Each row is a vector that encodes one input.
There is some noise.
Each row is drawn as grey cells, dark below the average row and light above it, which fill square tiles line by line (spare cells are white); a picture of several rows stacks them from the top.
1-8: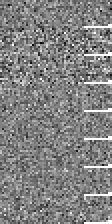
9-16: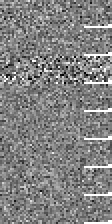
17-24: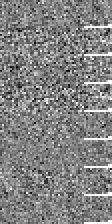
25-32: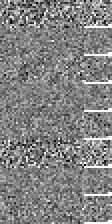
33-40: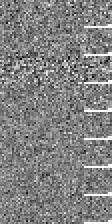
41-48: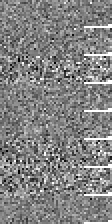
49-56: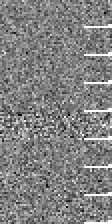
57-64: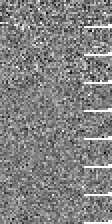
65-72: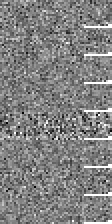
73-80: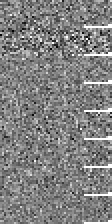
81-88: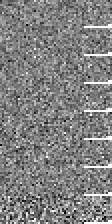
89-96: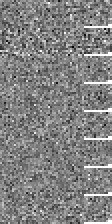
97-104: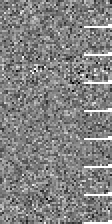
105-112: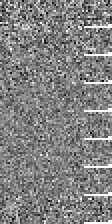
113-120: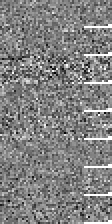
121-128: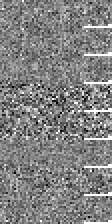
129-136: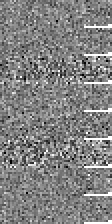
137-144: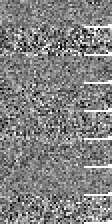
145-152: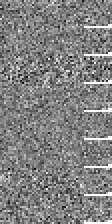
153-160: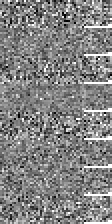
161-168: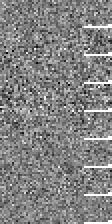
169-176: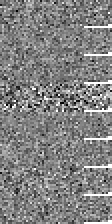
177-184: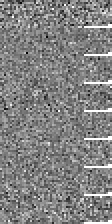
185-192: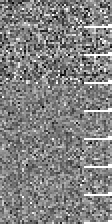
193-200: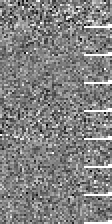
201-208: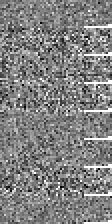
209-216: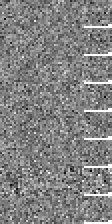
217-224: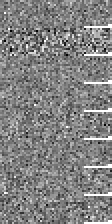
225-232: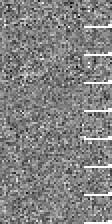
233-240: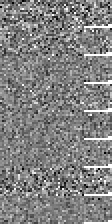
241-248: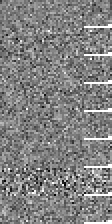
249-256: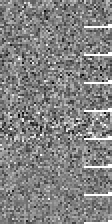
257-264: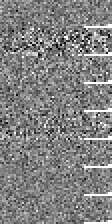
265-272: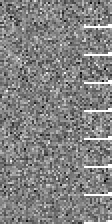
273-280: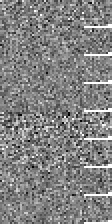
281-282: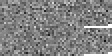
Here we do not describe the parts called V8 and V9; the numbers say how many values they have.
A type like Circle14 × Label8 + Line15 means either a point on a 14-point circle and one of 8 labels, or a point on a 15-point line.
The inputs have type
Bool × (Tree11 + V8) × V9 + Tree7.
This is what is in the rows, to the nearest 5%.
About 20% of them hold a node of a 7-node tree. The rest hold a true/false value and a value of V9, together with either a node of an 11-node tree, or a value of V8.
